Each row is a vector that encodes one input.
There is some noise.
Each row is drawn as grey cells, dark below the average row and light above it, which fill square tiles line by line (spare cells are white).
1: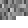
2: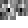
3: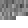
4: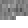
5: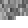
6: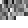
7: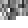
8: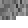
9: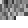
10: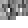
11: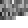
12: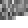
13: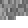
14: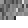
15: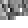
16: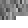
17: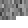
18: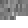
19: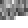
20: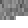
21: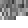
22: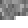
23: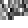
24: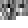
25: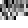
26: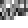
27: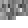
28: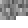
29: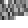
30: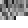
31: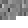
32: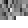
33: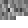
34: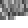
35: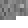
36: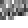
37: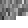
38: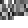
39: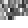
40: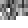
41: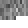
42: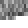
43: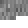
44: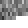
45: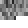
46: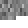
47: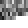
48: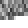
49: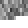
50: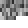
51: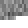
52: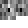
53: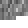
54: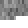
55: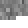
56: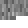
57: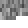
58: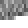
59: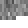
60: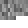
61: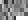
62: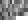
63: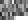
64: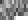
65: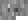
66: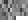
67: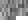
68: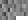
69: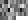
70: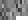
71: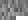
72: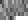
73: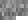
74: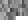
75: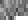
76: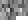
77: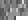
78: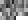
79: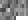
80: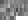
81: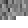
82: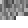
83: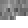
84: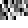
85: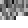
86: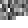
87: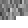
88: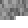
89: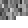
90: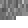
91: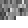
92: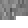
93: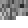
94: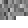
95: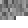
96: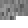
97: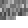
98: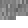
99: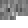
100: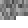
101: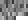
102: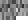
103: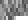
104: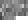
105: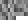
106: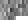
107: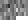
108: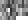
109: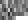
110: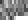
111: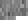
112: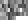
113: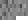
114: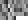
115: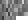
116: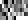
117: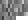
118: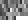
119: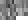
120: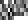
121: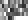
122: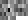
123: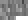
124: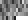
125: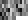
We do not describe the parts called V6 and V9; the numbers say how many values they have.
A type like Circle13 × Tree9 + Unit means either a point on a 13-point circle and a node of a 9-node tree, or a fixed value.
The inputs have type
Bool × Bool × Bool + (Circle8 + V9) × V6.
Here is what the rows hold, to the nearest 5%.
About 25% of them hold three true/false values. The rest hold a value of V6, together with either a point on an 8-point circle, or a value of V9.
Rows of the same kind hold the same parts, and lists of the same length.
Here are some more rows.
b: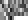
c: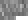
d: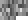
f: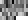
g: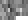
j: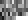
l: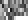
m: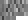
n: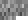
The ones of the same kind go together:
b, l
c, d, f, g, n
j, m

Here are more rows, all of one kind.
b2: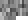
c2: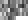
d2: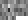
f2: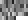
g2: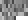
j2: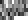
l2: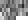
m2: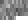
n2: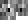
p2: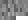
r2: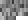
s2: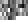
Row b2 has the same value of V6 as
g2, l2 and m2.
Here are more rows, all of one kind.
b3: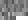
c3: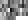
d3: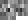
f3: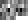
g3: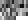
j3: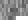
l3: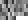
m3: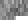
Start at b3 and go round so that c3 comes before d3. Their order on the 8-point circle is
b3, g3, l3, c3, m3, j3, d3, f3.
